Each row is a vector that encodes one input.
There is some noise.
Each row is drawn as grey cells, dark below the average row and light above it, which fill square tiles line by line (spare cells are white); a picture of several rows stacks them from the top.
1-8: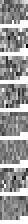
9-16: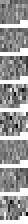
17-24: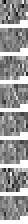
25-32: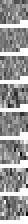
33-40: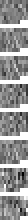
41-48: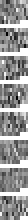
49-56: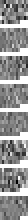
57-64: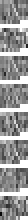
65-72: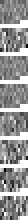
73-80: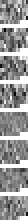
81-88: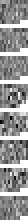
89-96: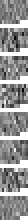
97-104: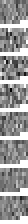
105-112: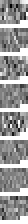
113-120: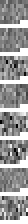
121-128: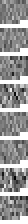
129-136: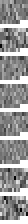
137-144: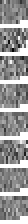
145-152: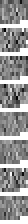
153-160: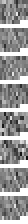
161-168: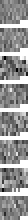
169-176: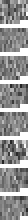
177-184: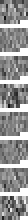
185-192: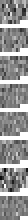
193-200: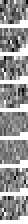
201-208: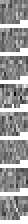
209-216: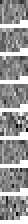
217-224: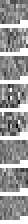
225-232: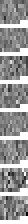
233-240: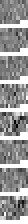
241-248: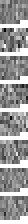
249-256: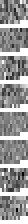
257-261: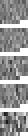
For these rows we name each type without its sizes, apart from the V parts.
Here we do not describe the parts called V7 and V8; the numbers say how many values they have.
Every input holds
either a node of each of two trees, or four true/false values, or a value of V7 and a value of V8.
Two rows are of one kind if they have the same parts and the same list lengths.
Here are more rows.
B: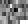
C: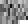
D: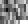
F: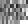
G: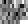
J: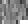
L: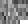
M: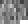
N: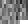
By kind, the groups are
B, G
C, D, F
J, L, M, N

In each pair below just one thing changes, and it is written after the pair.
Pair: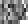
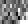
the value of V7
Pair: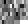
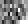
the value of V7
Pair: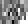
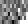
the value of V8
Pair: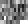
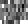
the value of V8
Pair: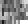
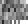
the value of V8
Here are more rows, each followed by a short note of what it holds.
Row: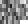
a node of each of two trees
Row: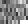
a node of each of two trees
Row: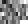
a node of each of two trees
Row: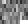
four true/false values
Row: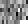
a node of each of two trees
